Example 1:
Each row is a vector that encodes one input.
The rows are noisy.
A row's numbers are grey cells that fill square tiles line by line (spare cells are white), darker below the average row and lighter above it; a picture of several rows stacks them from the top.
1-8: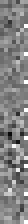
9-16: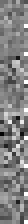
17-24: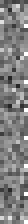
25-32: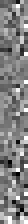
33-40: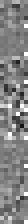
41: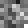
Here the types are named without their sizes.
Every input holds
a point on a line.
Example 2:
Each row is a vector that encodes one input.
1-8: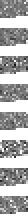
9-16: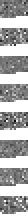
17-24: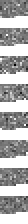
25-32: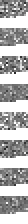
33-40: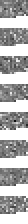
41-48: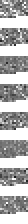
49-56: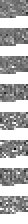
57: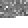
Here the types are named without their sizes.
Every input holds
either a fixed value, or three true/false values.
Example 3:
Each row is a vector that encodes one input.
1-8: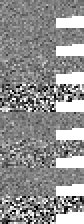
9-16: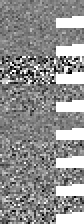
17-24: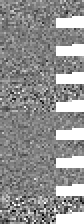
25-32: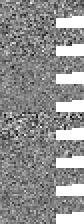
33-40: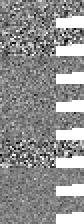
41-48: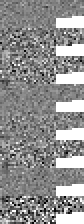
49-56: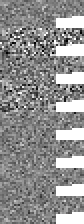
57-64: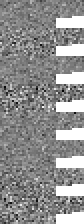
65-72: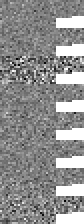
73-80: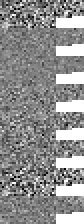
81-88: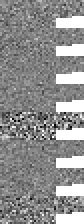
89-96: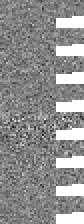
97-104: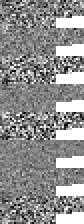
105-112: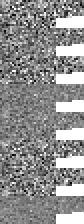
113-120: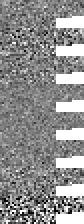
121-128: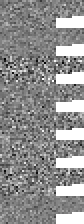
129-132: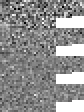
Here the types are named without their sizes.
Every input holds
either a fixed value, or four true/false values.
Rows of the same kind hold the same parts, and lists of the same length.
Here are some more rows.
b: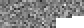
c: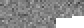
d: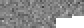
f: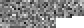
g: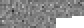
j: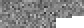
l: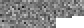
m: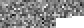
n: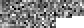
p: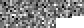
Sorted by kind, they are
b, c, d, f, g, j, l, m, n
p

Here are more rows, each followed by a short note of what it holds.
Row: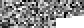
a fixed value
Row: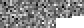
a fixed value
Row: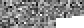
a fixed value
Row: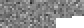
four true/false values
